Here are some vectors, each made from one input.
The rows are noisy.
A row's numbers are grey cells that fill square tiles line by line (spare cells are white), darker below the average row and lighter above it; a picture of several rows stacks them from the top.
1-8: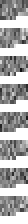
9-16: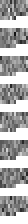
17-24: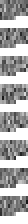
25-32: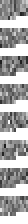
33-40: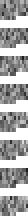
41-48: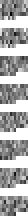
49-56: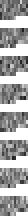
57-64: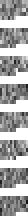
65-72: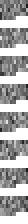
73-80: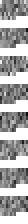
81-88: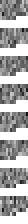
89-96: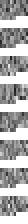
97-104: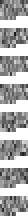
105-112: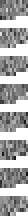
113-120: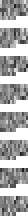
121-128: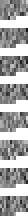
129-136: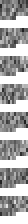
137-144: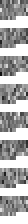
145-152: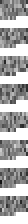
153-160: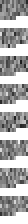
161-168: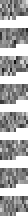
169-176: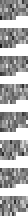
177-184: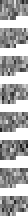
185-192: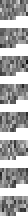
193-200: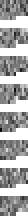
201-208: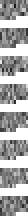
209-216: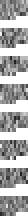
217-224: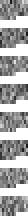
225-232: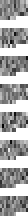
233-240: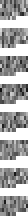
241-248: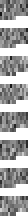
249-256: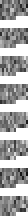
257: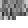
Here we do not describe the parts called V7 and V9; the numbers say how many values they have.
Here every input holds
either a point on a 10-point circle and a true/false value, or one of 6 labels, a value of V7 and a value of V9.
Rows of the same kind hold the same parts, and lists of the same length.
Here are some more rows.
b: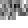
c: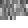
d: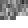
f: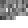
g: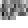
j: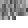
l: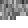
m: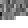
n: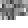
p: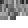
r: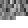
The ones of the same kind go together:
b, g, j, n
c, d, f, l, m, p, r

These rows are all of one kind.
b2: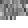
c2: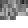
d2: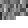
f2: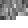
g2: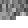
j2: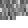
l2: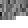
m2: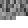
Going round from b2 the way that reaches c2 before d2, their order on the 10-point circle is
b2, g2, c2, f2, d2, l2, j2, m2.
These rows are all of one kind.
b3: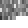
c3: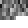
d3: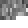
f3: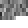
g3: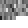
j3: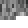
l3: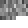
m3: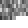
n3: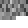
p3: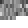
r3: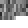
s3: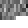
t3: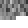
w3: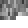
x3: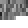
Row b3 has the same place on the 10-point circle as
f3, m3, r3 and x3.
